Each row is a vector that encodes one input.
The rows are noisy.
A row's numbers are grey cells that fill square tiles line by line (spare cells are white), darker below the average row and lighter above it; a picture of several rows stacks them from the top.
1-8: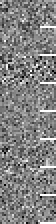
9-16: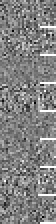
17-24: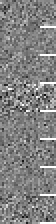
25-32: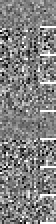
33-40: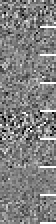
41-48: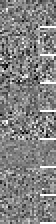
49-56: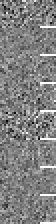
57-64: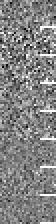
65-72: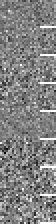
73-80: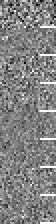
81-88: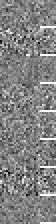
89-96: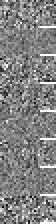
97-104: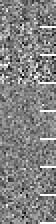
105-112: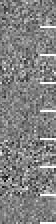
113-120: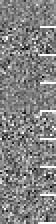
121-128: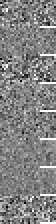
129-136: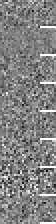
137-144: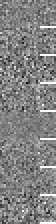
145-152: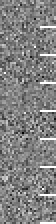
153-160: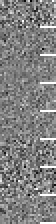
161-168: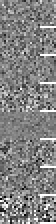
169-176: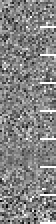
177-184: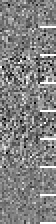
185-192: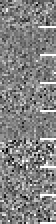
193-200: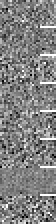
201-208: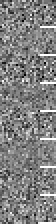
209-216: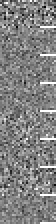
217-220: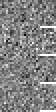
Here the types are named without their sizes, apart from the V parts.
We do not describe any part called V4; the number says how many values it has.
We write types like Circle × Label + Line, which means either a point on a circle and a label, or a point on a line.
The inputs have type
Bool × Bool × Bool × (Circle + V4) × Label + Tree.
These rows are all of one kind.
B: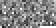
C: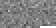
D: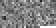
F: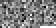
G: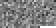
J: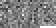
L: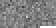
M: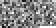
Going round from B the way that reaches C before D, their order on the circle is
B, G, C, J, L, F, M, D.
